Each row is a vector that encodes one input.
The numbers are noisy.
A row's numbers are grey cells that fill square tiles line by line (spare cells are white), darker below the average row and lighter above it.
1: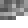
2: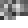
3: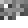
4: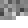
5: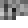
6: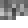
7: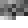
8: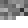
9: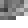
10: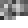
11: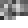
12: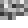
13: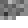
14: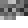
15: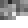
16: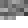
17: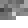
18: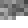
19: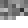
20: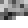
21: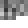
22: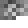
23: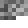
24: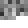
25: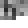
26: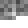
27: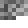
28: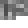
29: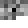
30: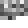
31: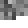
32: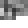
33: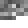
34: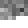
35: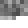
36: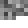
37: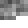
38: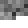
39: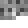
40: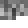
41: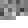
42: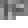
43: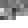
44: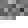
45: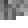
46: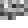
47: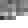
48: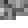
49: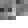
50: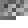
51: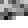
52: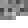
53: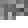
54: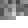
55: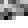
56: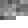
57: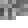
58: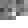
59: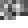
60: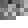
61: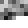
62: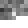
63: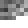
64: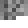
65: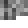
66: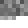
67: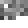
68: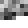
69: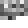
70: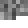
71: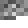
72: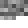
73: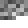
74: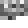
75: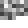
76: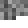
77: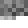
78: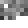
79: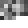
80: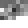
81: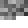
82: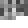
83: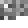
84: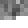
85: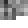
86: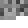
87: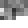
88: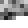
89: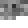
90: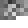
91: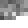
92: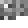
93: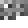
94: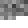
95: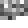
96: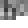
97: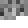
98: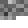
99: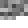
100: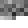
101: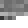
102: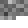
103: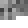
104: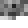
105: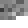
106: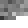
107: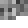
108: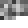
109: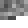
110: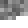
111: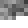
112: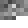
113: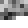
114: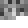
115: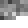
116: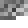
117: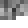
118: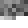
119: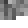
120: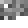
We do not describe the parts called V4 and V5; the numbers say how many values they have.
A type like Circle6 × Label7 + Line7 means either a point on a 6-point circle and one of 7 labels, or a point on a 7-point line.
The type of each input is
Line6 × (Line6 + V5) + V4.
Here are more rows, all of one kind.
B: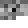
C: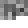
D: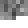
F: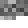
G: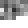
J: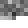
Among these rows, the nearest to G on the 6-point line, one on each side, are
D and J.
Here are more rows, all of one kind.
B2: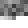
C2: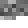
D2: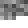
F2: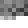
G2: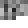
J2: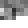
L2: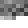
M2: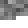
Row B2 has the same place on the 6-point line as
C2 and D2.
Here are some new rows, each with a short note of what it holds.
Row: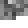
a point on a 6-point line and a value of V5
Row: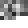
a value of V4
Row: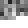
a point on each of two 6-point lines
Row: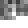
a point on each of two 6-point lines
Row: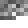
a point on each of two 6-point lines
